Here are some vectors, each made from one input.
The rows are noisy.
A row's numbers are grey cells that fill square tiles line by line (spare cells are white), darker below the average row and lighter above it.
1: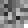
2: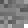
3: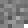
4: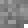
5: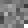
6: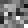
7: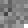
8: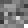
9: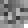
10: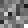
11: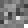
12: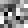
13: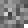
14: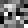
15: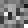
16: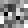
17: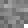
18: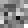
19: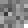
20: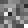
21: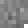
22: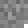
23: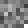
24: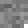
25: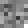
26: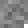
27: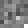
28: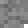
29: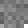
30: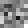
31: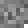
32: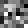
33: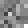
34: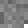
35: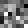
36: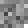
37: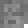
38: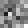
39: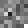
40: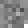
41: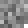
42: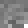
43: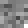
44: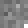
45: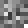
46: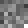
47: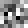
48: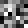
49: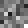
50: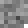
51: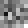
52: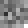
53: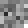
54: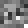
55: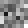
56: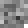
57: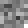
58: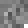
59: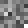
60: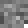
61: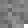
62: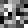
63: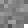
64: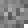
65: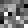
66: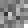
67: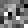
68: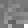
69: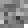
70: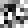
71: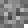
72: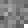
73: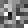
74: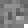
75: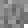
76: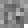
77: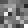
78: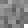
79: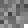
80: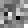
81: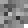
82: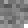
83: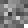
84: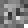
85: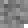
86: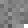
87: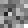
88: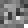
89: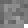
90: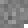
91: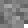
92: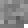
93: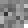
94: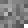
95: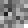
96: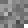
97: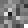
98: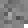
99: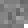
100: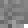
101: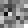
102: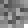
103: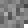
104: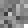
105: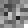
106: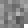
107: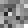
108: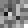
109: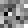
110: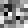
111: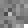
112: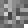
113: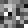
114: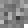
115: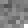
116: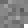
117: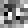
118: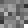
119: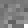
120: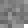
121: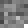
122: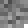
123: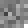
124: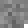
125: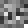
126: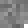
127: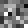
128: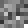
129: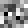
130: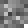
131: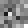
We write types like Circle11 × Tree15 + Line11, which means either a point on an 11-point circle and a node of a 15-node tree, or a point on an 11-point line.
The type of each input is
Bool × Bool × Bool × Line8.
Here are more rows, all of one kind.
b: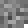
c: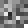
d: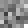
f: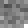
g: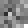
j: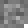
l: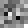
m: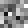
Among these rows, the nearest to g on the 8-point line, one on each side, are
f and l.
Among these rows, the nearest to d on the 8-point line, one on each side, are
c and m.
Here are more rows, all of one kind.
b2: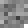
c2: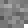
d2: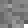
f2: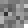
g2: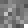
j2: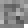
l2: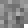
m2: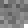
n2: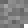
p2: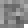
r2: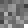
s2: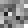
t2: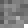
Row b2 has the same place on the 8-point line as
c2, f2 and s2.
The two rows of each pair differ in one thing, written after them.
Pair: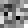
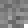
one of the three true/false values
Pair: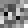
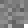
one of the three true/false values
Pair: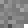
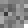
one of the three true/false values
